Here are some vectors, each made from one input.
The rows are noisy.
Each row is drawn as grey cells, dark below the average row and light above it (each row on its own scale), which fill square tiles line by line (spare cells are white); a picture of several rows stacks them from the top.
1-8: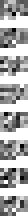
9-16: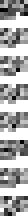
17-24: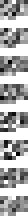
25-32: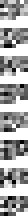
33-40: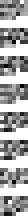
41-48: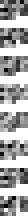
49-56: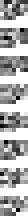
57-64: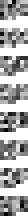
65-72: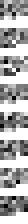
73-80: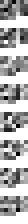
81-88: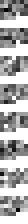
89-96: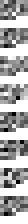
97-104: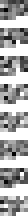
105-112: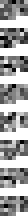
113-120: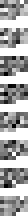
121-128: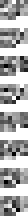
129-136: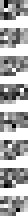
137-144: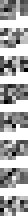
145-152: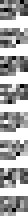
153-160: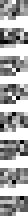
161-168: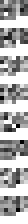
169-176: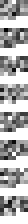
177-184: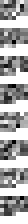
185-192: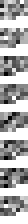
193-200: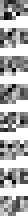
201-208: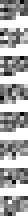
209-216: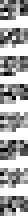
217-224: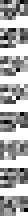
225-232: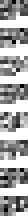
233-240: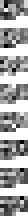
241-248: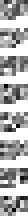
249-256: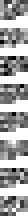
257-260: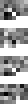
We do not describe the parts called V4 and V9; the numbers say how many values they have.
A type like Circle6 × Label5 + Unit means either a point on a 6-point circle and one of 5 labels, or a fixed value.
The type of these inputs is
(Bool × V4 + Label5) × V9.
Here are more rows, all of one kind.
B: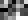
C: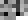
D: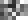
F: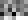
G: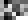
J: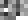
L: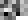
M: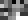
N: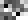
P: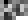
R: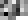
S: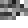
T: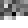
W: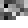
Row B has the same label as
D, L and R.
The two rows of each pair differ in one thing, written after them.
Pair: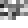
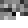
the value of V4
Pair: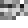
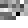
the true/false value
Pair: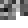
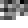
the value of V9
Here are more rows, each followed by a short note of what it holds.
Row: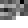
a true/false value, a value of V4 and a value of V9
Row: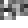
a true/false value, a value of V4 and a value of V9
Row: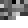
one of 5 labels and a value of V9
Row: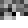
one of 5 labels and a value of V9
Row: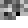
one of 5 labels and a value of V9
